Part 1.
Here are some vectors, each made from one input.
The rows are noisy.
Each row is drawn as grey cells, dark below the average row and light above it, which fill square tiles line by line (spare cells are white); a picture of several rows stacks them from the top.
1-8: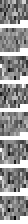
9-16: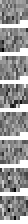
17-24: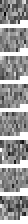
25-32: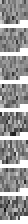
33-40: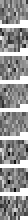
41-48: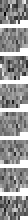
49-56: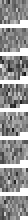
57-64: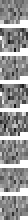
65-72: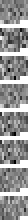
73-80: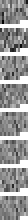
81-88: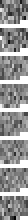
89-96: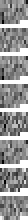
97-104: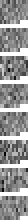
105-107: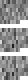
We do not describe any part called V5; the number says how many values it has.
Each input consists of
either a point on a 6-point line, or a true/false value and a value of V5.
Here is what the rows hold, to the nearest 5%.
About 35% of them hold a point on a 6-point line. The rest hold a true/false value and a value of V5.
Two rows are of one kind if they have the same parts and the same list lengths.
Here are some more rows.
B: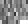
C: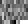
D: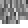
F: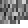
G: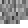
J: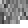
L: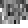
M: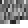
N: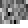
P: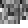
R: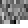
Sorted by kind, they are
B, D, G, J
C, F, L, M, N, P, R

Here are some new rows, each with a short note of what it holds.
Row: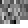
a point on a 6-point line
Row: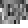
a point on a 6-point line
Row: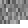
a true/false value and a value of V5
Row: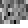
a point on a 6-point line
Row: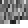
a point on a 6-point line
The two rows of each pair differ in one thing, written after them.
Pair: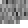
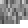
the true/false value
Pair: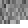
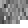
the true/false value
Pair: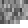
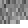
the value of V5
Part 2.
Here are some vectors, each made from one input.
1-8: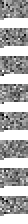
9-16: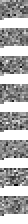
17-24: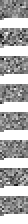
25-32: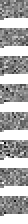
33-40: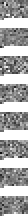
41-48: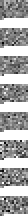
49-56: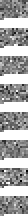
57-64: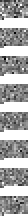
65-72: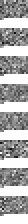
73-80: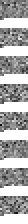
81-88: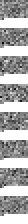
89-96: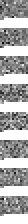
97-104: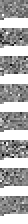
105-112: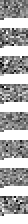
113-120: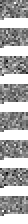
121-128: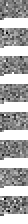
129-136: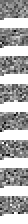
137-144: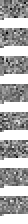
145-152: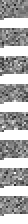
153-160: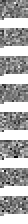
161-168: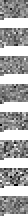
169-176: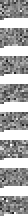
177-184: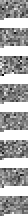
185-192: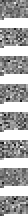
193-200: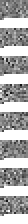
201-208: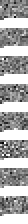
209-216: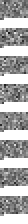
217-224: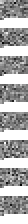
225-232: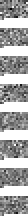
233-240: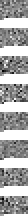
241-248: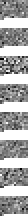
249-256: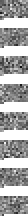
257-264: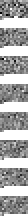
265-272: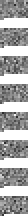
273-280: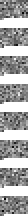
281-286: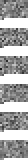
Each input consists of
a point on a 19-point line, together with either a point on a 13-point line, or a node of a 17-node tree.
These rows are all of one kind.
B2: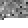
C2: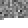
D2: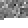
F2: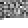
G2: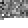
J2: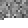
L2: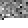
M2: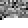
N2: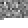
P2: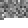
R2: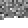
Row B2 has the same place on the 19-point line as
J2, L2 and N2.
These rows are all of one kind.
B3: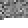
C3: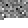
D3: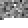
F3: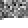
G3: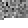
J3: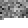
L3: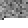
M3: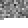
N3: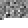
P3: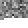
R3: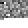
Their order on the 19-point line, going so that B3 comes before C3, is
N3, D3, B3, F3, G3, L3, P3, R3, C3, J3, M3.
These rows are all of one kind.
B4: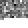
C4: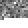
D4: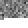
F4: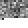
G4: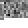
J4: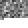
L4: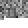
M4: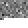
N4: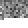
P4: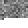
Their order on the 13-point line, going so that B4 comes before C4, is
J4, B4, P4, D4, C4, M4, F4, L4, G4, N4.
